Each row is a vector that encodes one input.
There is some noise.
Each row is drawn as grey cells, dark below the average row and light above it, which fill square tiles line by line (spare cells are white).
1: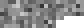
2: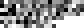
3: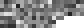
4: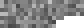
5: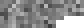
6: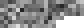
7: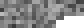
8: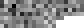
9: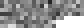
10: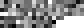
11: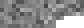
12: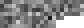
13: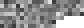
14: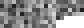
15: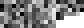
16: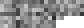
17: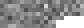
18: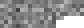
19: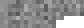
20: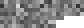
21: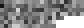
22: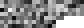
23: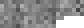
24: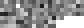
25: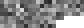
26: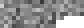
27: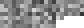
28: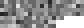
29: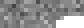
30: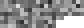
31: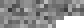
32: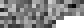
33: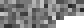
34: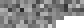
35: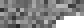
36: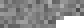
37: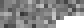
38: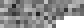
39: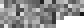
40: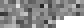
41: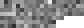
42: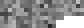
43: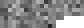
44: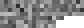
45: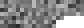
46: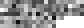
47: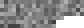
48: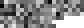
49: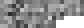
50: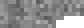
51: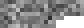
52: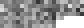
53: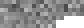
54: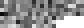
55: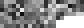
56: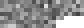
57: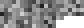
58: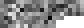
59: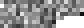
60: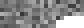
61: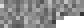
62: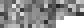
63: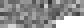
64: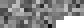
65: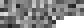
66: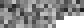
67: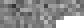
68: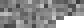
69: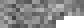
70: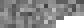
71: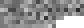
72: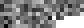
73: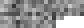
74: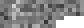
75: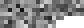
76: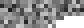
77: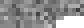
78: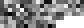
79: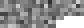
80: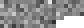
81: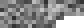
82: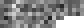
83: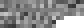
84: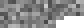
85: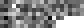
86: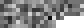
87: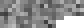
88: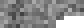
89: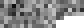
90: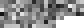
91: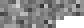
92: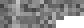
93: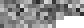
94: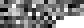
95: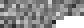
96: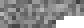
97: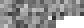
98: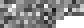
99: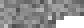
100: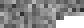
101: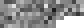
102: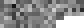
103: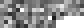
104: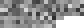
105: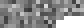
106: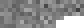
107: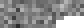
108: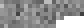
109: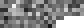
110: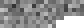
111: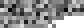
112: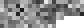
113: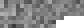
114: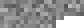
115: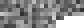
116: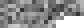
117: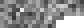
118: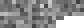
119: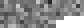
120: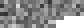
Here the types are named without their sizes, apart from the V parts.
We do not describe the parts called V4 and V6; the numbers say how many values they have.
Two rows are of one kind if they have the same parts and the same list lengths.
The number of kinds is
2.
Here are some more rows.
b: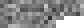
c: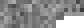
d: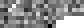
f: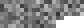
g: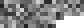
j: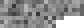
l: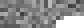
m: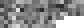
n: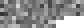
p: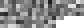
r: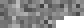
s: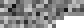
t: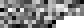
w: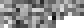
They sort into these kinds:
b, d, f, g, m, n, p, r
c, j, l, s, t, w

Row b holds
a point on a line.
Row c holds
a true/false value, a value of V4 and a value of V6.
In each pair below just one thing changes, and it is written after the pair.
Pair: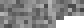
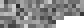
the true/false value
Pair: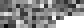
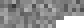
the value of V4
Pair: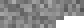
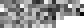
the value of V4
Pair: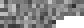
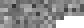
the value of V4
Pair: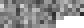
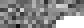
the value of V6
